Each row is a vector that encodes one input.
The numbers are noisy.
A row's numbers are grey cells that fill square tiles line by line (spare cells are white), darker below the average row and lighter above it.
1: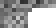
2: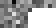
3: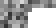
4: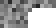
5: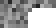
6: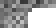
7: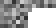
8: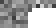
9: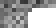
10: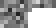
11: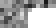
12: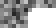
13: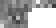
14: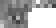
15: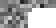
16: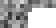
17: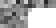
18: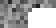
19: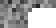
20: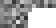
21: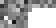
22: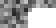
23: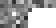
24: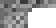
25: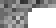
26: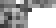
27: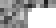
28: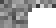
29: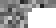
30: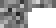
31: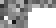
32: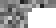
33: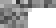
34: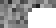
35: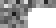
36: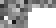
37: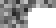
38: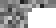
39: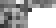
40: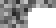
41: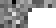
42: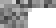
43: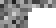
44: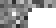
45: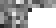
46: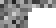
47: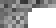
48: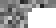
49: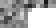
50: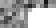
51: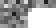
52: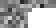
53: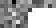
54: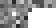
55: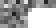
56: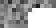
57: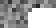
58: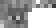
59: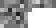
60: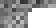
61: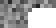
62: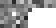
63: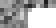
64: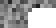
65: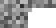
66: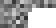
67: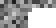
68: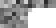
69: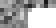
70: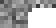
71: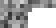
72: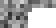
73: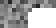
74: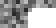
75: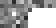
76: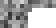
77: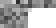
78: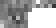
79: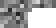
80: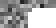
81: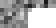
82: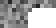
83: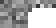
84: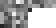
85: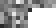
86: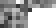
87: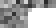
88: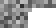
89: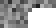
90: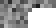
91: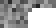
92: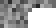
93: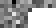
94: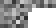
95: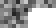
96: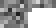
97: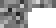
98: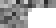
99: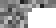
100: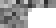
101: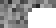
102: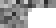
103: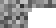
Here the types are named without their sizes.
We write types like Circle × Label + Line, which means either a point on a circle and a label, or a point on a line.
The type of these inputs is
Circle + Tree.
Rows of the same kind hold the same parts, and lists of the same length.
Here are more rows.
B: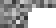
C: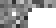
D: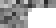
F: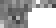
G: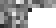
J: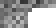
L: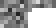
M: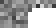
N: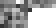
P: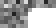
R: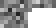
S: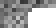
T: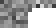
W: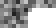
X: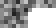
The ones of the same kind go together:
B, C, D, G, N, P, W, X
F, J, L, M, R, S, T

